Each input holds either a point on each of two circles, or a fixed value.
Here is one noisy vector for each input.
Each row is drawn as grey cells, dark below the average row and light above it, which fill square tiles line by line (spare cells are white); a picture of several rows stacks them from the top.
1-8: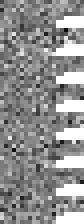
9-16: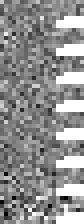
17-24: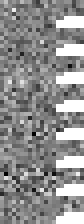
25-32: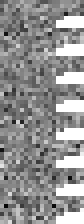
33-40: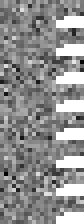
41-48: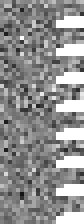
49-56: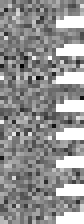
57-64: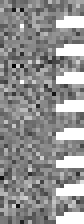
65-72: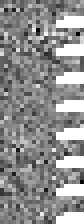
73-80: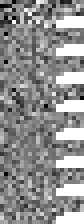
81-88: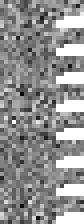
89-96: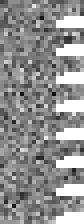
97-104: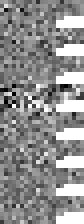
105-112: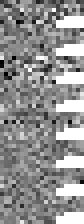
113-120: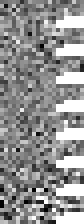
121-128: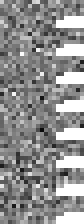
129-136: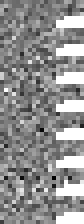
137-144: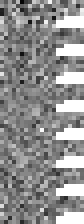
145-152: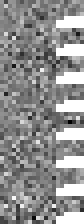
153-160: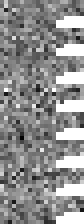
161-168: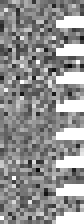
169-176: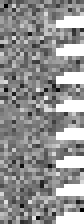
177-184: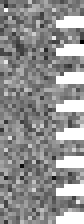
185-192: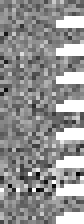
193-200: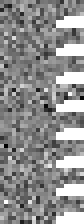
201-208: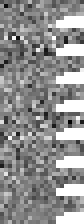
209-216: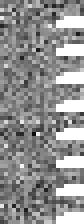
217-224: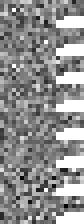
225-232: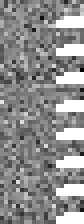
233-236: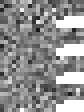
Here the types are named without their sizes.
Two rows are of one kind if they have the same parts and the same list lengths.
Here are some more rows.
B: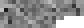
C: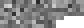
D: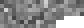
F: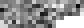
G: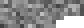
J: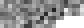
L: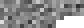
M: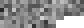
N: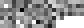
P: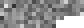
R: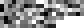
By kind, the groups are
B, C, D, F, G, J, L, M, N, P
R

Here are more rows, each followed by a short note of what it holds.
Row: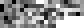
a fixed value
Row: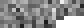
a point on each of two circles
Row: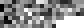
a fixed value
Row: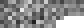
a point on each of two circles
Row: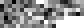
a fixed value
